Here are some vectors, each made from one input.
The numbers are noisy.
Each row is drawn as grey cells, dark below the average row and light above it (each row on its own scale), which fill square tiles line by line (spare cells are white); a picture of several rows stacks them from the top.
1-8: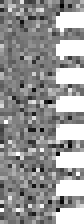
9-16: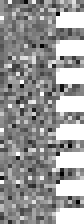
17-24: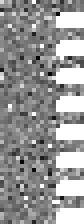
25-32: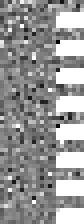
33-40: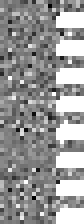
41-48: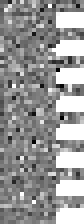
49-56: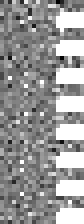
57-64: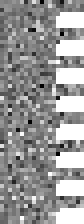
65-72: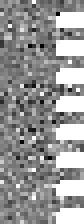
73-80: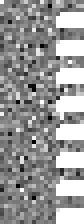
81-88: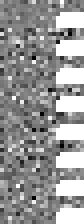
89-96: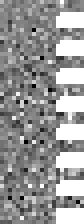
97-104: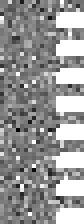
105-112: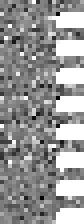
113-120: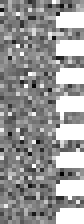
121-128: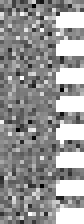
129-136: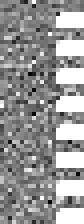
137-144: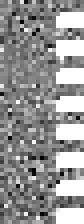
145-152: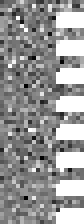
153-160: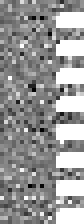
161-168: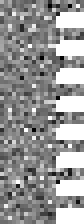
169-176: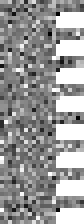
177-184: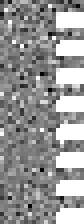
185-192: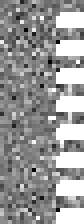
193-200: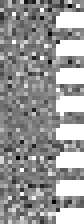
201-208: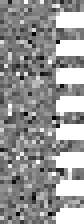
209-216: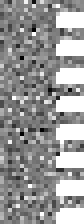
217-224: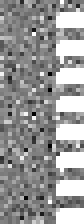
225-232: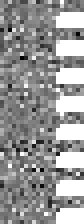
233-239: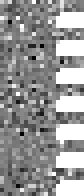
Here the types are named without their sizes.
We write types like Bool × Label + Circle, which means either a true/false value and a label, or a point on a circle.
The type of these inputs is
Circle × List(Label + Line).
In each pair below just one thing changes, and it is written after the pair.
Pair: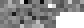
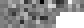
the place on the line in item 2 of the list
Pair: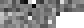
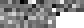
the label in item 1 of the list
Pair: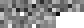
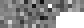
the place on the circle
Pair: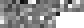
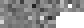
the place on the circle
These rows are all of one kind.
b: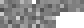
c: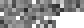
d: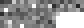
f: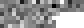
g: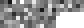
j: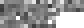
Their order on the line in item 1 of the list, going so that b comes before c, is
j, b, g, c, d, f.
